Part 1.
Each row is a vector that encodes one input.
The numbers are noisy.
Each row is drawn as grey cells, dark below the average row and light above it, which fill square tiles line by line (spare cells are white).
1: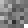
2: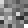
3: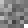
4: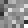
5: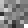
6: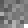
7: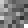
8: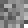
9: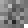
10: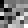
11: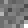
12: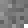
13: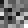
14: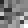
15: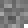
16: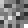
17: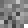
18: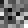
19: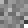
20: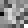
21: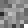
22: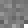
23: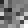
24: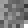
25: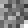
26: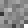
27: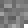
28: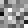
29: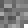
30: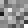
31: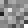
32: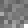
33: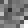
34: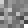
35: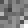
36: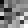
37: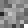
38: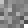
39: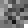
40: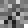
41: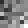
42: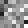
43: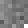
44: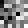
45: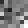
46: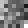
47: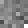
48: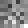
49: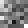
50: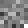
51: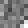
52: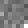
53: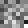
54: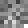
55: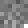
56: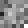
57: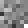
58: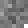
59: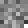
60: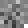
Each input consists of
a point on a 6-point line.
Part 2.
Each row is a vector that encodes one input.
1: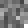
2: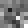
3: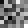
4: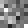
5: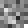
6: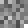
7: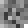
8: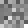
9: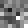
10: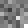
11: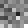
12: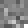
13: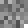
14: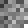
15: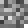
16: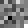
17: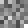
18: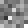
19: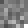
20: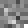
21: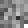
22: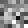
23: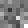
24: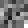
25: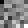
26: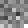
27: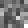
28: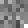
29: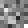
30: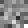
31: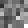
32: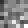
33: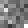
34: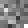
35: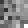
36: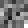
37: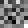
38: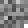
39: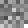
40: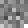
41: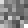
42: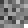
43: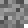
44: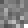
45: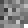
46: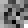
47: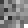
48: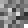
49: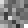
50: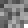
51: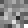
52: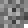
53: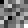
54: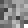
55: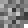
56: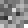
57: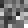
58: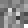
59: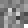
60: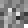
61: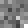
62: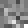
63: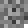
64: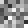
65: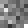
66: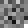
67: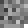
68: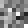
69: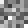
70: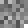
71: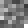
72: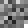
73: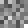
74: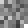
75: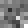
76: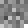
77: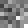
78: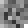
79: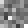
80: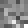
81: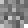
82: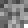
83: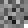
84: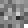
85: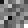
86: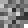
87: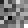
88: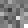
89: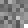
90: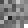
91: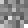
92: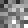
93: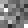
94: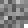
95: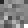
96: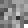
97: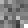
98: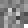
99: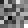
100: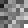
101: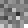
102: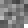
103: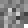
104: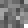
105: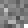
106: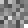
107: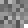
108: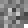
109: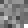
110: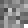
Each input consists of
a point on a 9-point line.
